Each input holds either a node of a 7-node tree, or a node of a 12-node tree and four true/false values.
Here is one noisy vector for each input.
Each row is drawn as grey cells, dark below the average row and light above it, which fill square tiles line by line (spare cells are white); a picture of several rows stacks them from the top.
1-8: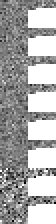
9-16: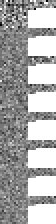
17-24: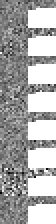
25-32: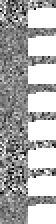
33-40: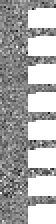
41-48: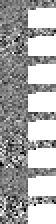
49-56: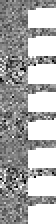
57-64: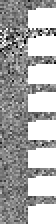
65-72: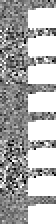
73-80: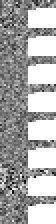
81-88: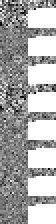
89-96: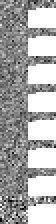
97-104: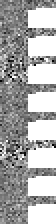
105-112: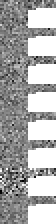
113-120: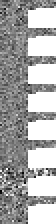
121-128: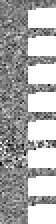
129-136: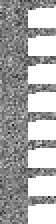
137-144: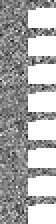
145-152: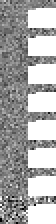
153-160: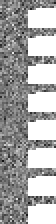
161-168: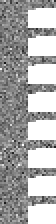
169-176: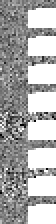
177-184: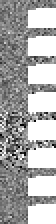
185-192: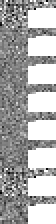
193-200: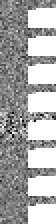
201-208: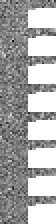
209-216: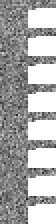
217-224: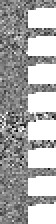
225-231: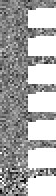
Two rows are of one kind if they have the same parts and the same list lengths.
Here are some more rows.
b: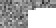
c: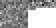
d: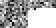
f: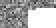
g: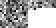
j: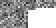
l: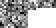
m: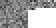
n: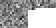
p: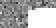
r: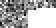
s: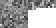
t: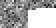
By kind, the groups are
b, c, f, j, m, n, p, s, t
d, g, l, r

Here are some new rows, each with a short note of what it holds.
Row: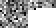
a node of a 7-node tree
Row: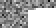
a node of a 12-node tree and four true/false values
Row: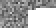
a node of a 12-node tree and four true/false values
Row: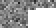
a node of a 12-node tree and four true/false values
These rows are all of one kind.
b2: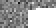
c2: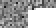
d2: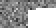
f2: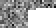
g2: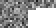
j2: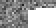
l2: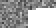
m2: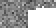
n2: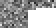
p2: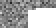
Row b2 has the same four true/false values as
d2 and g2.
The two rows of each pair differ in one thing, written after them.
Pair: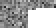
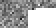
one of the four true/false values
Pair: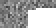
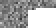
one of the four true/false values
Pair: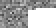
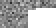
the node of the tree
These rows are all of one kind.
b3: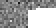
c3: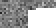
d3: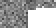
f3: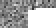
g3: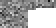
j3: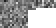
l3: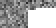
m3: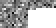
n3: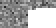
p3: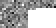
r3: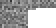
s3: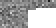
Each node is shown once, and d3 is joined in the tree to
c3 and m3.
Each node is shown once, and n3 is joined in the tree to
m3 and r3.
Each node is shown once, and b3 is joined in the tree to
m3 and p3.
